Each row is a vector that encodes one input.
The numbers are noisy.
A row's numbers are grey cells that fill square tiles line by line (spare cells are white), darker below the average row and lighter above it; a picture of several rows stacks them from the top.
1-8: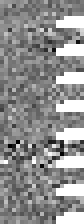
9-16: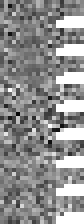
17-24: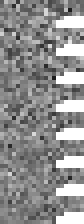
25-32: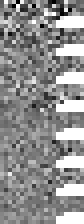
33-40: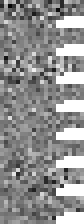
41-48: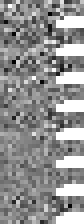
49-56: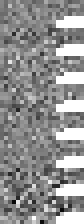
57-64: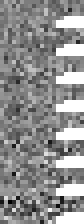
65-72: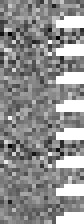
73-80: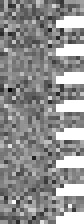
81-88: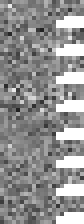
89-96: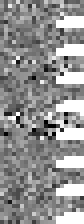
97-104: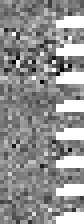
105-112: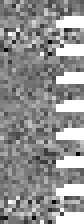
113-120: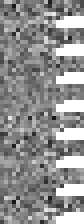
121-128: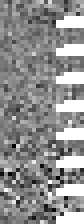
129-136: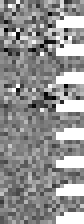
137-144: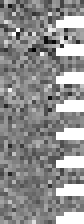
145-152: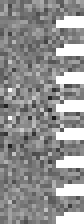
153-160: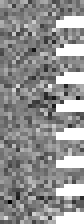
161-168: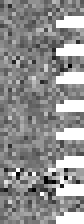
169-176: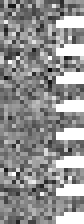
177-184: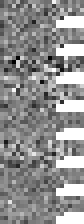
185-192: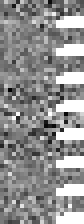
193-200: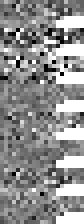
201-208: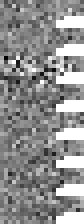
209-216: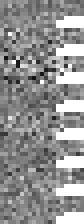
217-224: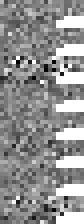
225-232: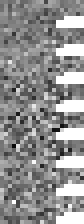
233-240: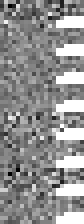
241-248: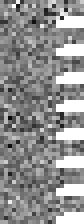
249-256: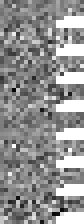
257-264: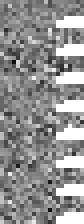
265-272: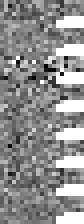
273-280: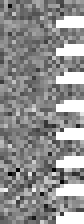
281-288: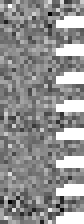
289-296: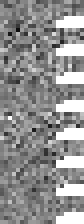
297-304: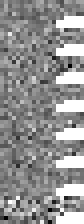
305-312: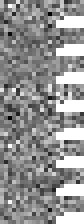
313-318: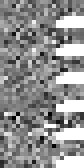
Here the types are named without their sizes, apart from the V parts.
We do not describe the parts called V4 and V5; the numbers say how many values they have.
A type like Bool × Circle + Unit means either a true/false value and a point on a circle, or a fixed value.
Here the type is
Bool × Line + (Circle + Unit) × V4 + Label × V5.
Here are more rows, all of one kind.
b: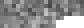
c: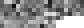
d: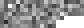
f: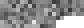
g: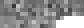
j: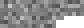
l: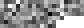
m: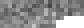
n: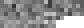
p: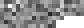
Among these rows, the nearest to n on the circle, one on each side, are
g and j.
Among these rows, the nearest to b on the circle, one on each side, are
c and p.
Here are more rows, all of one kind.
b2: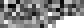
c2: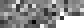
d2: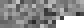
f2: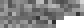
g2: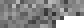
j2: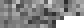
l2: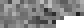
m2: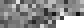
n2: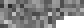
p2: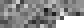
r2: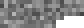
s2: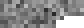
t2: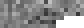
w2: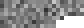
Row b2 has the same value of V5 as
l2, p2, s2 and w2.
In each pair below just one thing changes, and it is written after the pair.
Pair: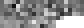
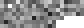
the value of V4
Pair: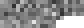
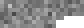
the value of V4
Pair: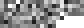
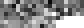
the value of V4
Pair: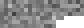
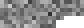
the value of V4
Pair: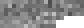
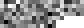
the value of V4
